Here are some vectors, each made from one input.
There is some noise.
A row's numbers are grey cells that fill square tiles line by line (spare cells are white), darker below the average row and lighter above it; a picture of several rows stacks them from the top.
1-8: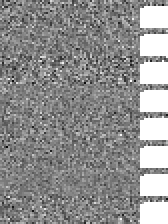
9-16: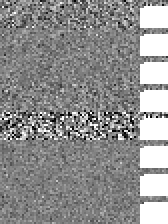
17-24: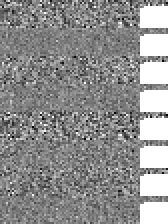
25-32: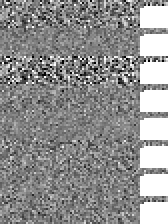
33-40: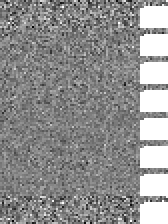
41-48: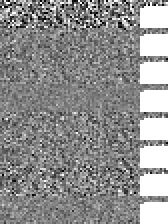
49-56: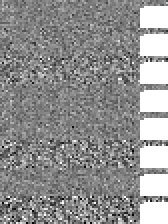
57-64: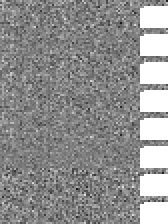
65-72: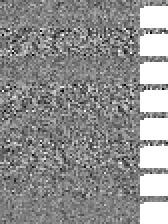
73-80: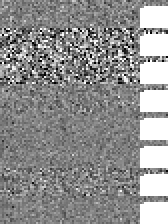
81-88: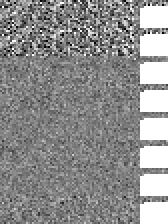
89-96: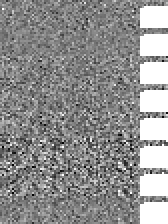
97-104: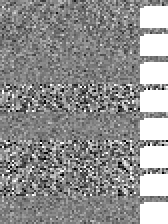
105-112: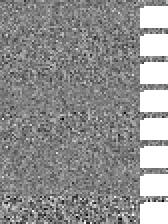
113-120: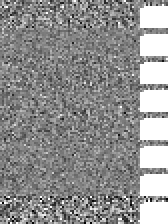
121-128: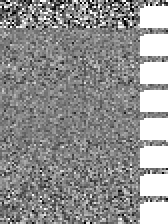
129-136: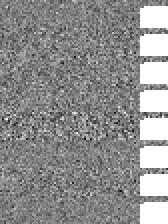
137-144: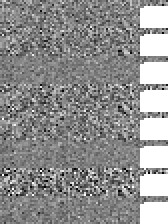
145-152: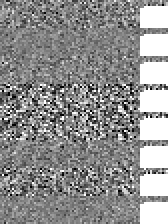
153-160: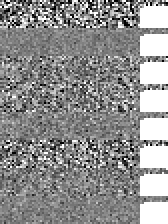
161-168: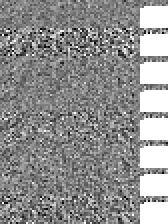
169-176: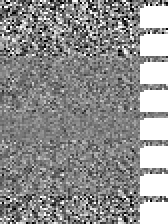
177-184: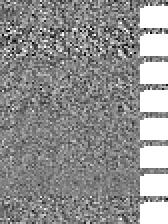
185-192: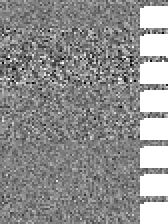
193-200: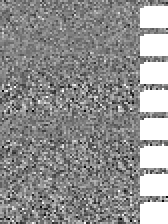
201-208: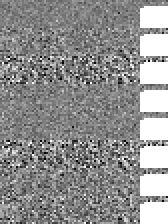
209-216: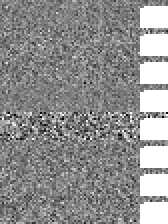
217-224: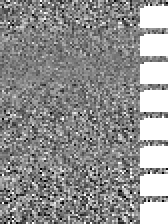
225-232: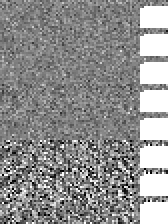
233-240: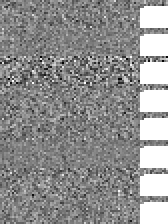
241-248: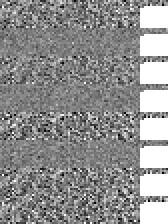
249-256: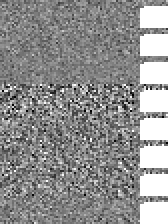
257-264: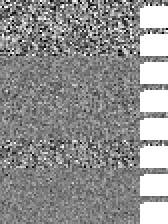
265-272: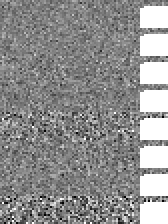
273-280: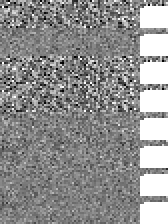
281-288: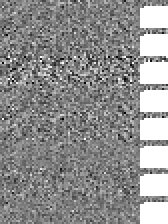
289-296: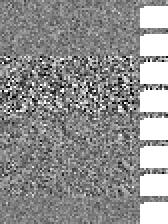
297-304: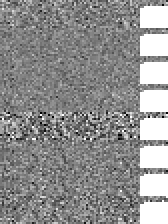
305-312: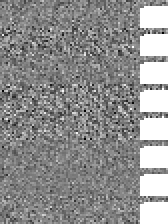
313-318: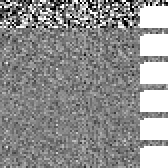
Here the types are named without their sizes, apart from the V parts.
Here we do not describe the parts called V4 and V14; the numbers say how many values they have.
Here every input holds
a value of V4, together with either a point on a circle and a true/false value, or a value of V14.
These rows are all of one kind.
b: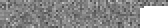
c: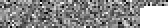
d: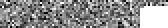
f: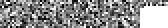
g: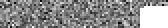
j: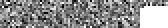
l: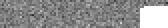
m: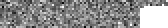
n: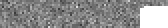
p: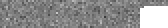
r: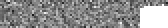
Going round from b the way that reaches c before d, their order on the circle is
b, r, f, g, j, c, p, d, m, n, l.
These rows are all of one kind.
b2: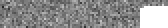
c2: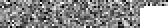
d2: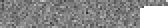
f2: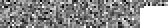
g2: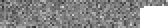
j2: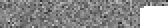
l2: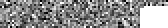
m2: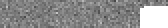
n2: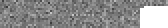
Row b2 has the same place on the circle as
g2 and m2.
